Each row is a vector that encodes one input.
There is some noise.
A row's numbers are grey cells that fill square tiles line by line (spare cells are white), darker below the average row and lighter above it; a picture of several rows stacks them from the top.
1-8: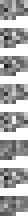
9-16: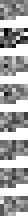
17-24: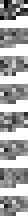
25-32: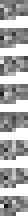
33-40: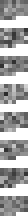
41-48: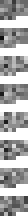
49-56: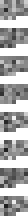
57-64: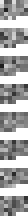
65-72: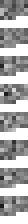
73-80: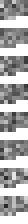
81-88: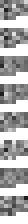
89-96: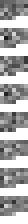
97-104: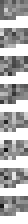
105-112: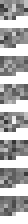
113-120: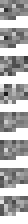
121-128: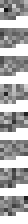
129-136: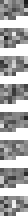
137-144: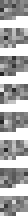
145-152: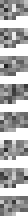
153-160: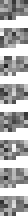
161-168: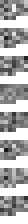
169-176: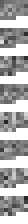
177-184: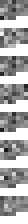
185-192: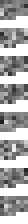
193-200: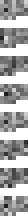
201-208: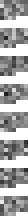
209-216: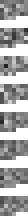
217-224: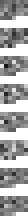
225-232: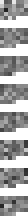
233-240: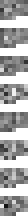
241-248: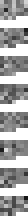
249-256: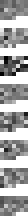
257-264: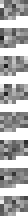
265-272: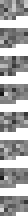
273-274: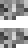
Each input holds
a list of up to two points on a 9-point line.
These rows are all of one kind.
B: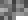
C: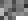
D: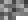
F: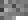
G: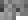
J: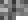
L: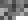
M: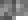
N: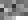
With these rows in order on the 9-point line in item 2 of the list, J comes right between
D and M.
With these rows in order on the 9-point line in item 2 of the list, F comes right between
C and L.
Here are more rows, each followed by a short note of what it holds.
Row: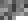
a list of two items
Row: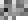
a list of one item
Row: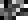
the empty list
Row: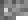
a list of two items
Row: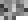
a list of one item
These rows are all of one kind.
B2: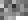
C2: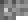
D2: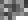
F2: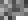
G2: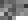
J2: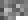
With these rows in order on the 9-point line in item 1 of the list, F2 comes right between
D2 and G2.
